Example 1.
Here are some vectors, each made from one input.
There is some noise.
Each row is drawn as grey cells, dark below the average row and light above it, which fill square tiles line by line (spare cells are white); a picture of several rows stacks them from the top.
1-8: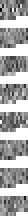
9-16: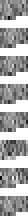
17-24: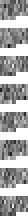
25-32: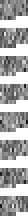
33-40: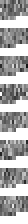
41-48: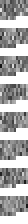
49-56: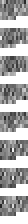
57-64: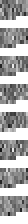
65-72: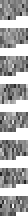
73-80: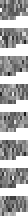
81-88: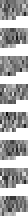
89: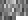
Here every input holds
either a point on a 7-point line, or a point on a 10-point line.
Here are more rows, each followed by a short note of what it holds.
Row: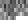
a point on a 10-point line
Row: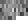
a point on a 7-point line
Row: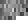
a point on a 7-point line
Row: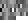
a point on a 7-point line
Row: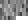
a point on a 7-point line
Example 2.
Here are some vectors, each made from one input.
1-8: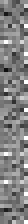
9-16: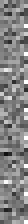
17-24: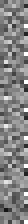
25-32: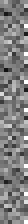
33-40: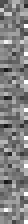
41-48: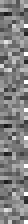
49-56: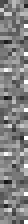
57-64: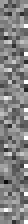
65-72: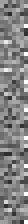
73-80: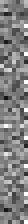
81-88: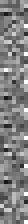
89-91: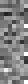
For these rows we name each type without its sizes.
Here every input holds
a label and a true/false value.
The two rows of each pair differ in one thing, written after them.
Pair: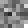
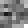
the label
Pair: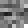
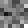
the label
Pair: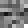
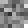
the label
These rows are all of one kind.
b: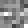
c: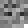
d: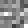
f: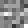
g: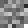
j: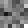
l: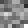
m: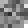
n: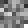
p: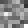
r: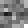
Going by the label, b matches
d, f and m.
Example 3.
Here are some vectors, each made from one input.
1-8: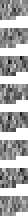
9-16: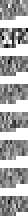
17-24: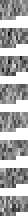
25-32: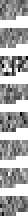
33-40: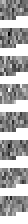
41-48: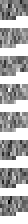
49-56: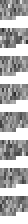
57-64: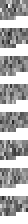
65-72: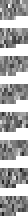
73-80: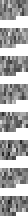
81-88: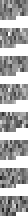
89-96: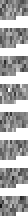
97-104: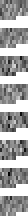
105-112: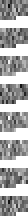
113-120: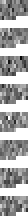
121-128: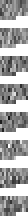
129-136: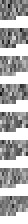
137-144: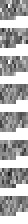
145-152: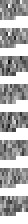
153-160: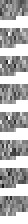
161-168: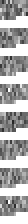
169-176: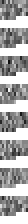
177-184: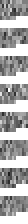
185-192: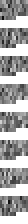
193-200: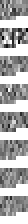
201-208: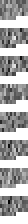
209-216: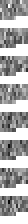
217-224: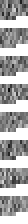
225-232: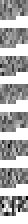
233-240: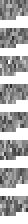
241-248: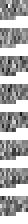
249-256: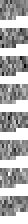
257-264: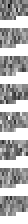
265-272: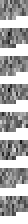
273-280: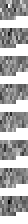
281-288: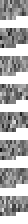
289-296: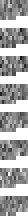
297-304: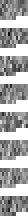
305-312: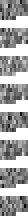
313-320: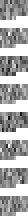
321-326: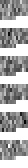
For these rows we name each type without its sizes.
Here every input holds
a list of points on a line.
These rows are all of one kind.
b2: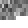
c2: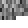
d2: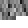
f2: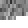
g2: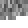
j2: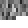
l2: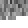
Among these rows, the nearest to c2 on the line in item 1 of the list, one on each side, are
d2 and f2.
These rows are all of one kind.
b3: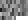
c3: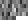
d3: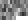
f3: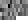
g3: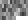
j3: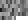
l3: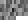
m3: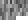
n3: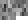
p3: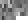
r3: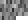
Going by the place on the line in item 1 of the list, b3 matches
j3, l3 and r3.
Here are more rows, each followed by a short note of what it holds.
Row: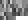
a list of one item
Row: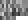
a list of one item
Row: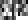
the empty list
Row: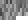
a list of two items
